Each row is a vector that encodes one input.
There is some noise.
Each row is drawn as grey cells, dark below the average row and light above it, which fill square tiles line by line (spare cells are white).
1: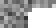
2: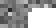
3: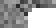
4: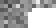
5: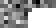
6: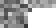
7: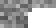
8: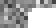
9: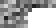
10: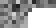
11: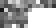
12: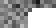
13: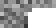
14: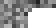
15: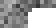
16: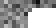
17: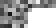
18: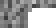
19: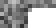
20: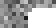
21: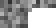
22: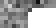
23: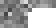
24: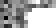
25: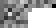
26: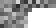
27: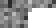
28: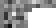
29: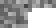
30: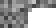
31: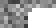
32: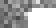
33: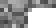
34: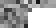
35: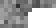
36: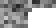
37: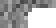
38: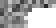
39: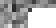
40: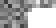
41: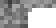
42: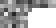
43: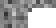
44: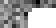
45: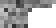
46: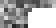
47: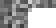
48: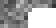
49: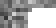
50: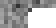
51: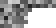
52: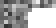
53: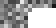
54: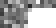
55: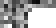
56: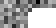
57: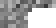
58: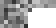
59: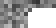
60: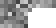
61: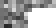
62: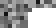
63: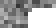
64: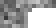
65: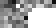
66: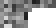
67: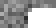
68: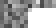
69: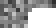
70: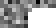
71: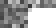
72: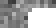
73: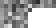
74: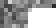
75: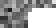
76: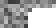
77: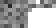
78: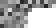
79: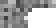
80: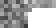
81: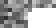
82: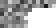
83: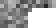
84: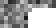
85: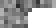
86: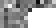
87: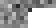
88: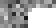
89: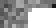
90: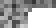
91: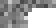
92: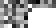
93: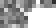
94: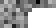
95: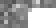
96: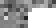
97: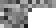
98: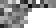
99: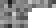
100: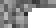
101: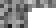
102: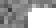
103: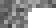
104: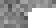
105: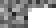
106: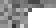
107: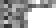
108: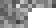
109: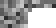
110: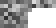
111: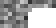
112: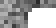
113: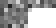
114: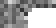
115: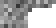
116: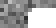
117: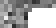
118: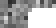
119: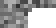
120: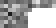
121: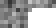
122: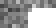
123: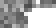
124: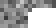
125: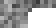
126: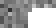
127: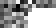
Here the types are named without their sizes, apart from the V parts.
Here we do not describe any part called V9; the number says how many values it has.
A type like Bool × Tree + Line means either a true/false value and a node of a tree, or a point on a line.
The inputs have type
(Bool × V9 + Unit) × Label.
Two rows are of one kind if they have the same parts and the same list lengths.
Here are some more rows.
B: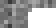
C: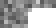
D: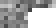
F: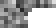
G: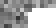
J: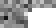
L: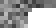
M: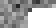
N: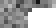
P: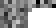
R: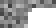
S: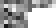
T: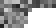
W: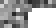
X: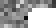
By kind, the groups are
B, C, G, J, P, R, S, X
D, F, L, M, N, T, W

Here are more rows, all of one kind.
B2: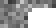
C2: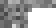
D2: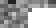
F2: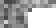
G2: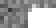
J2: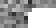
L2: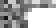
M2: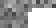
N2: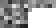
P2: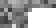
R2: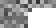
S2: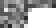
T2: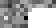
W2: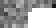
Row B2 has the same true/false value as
D2, F2, N2 and W2.
